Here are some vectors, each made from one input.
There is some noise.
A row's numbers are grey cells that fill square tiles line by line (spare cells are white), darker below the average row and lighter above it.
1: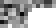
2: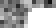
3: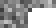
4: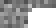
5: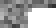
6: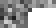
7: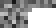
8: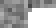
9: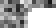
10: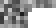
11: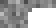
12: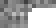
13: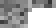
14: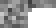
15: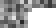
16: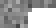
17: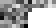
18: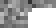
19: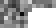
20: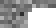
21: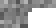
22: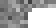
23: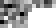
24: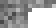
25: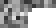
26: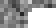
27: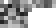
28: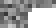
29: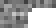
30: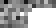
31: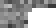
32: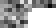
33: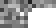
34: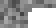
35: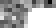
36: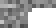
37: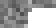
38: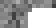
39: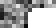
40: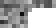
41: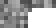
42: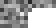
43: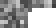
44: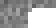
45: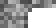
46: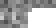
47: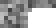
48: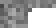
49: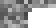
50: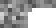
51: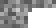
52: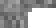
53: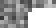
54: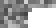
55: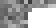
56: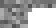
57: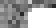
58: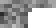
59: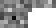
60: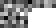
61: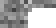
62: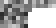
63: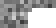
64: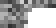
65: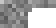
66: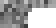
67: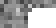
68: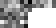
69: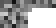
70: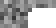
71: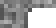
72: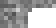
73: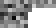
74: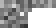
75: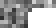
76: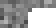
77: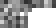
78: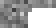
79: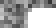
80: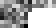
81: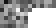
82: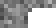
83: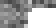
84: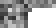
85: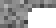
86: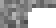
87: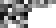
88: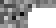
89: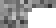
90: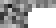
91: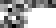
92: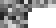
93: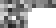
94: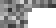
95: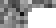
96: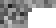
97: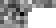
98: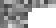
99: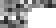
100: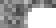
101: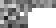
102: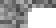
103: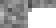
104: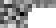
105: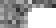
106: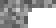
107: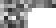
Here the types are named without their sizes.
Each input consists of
a list of points on a line.
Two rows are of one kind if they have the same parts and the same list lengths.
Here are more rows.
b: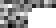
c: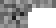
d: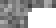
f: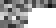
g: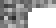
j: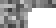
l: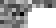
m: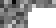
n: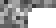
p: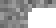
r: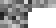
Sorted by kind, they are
b, c, d, g
f, l, n
j, p, r
m

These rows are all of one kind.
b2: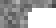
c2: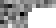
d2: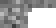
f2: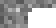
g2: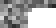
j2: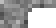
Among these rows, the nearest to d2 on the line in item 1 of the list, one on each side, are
c2 and g2.
